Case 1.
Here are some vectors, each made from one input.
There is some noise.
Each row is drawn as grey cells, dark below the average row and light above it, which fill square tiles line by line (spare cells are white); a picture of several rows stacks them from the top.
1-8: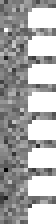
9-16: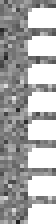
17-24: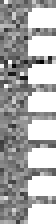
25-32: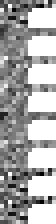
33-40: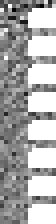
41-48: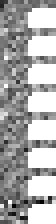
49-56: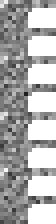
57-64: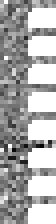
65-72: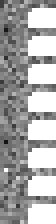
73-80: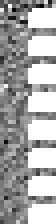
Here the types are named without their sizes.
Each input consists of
a list of points on a line.
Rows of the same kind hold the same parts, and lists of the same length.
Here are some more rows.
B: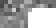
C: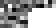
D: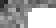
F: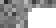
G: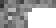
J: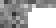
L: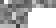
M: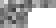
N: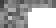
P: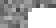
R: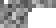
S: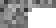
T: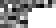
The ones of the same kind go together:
B, D, F, G, J, N, P, S
C, T
L, M, R

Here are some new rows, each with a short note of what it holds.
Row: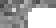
a list of two items
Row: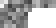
a list of one item
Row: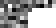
the empty list
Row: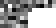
the empty list
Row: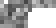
a list of one item
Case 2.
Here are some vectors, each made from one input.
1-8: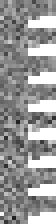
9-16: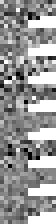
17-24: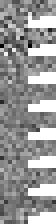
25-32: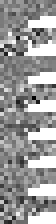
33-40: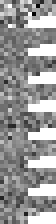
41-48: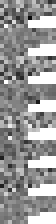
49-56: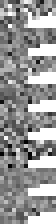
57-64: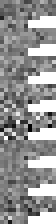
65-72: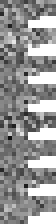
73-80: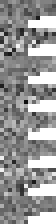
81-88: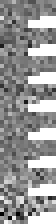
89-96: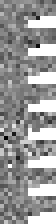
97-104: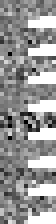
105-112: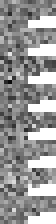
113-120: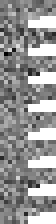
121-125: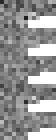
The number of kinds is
2.
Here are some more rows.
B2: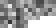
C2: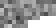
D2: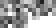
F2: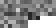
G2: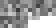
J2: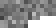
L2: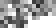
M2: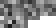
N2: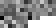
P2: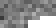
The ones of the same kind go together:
B2, C2, D2, G2, J2, N2, P2
F2, L2, M2

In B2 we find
a point on a 7-point line.
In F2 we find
a point on a 9-point circle.
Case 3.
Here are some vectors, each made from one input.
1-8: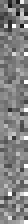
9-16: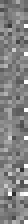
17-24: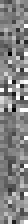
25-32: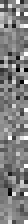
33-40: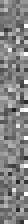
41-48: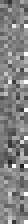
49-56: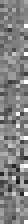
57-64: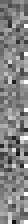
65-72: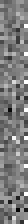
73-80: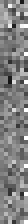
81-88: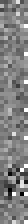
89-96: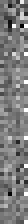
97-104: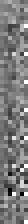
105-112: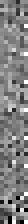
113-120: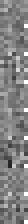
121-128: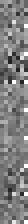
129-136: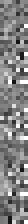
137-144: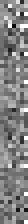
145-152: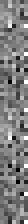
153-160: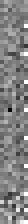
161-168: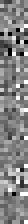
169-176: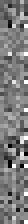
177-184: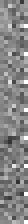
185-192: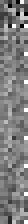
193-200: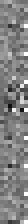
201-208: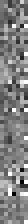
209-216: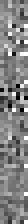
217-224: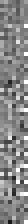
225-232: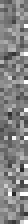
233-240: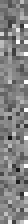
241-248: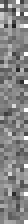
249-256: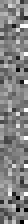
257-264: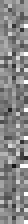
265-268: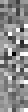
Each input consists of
either a point on a 10-point line, or a point on a 15-point line.
